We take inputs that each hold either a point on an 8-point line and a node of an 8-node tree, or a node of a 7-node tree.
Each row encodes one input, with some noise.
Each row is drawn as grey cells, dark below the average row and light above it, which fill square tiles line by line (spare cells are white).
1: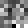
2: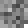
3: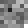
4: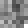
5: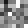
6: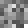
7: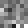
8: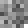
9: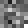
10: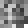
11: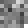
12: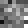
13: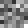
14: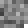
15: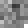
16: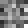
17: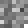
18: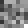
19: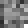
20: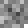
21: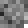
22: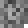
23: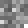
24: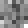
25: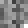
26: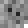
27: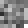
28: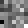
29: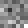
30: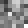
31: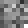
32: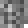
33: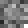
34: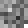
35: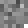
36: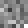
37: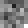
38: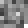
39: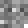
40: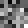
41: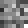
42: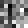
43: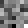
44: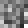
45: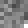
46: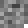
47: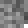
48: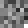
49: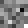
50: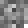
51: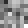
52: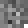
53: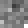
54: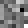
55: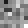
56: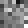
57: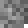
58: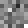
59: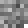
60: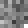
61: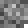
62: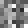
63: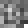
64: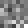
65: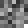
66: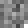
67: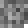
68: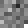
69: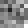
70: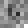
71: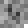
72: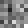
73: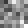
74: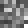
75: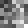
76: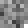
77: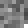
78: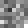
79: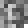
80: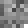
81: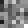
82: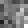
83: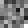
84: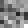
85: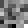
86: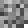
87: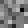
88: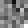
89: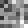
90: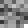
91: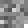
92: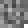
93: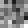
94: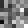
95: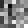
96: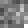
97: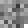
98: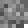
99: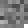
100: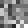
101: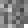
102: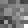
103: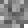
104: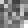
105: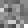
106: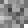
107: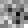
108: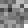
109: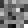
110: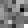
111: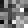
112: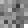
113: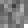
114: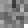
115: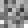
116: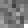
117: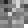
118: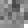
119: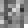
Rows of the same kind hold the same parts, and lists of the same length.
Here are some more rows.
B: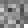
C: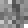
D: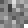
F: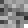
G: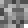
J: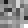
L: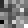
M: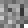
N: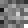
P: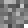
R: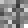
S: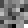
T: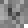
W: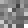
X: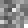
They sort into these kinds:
B, D, F, J, L, M, S, T, X
C, G, N, P, R, W

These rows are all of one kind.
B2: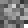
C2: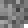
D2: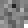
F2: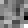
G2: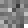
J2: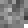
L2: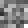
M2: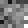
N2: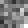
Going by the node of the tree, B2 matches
C2 and F2.
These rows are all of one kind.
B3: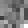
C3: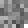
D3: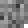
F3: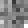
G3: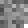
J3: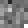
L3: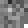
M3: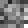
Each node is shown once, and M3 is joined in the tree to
L3.
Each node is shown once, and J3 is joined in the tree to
L3.
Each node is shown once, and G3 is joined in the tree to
C3 and F3.
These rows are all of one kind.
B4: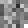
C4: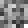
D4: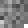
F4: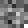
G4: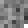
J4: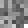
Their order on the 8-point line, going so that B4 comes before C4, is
G4, F4, D4, J4, B4, C4.
